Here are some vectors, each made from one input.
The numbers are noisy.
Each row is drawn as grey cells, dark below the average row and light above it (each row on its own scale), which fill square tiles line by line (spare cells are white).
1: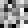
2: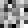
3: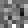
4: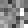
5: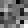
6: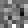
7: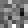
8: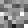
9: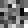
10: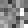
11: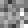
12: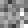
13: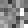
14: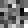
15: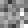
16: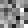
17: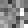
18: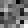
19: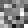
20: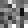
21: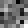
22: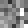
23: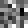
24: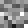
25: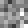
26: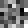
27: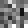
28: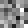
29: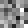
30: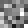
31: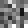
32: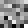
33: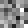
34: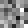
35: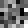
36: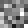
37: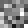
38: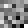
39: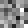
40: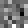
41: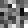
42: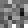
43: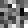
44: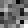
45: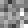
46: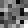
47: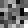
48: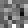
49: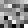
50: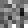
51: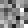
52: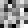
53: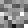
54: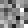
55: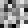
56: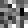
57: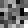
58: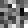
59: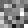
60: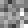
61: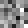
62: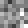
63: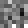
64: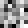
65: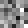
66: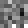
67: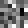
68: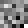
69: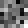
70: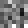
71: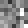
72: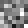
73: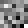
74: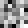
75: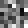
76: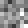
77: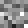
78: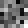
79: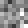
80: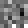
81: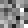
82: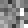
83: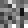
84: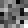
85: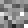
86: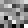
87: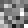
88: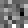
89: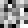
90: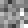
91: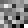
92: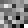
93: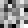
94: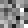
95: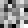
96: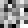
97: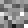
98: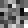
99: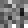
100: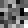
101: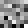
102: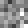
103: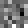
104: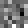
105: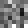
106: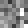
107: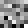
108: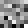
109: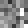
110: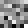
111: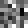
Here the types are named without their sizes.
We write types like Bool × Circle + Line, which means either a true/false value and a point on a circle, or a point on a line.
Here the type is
Bool × Bool × Bool + Line.
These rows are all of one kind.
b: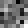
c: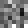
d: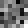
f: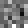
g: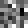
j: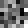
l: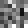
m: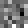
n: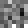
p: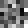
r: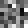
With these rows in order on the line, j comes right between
d and p.
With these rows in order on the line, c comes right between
l and n.
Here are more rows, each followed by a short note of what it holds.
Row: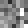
three true/false values
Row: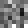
a point on a line
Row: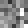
three true/false values
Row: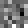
a point on a line
